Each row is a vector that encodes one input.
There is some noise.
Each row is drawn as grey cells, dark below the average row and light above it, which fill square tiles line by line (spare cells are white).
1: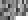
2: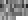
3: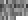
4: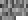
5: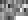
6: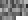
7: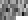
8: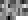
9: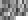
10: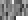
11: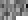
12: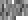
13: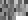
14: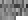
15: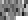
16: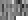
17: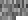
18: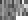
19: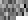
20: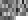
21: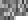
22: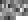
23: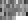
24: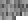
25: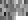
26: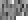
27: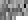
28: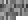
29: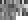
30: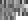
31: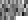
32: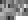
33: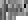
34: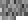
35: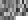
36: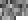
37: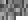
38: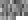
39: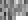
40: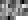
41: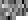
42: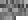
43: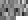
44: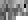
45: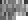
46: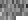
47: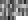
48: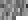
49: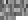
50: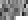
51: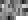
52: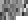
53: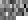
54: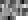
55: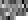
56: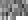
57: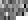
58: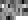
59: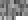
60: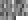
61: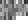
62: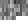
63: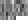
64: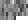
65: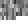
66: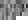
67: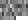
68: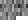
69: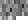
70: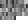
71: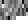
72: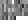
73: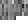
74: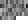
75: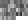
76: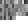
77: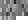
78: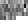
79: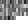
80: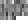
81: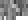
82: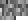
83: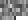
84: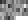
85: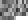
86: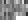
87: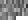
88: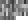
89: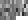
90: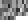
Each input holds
either a point on a 5-point circle and a true/false value, or a node of a 9-node tree.
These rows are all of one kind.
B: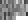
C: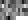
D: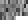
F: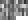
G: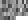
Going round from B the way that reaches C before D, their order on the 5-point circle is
B, F, C, G, D.
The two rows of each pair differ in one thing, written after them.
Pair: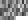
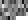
the place on the 5-point circle
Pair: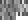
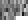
the true/false value
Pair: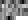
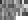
the place on the 5-point circle
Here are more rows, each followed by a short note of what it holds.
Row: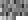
a node of a 9-node tree
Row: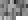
a node of a 9-node tree
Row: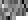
a point on a 5-point circle and a true/false value
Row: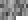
a node of a 9-node tree
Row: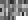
a point on a 5-point circle and a true/false value
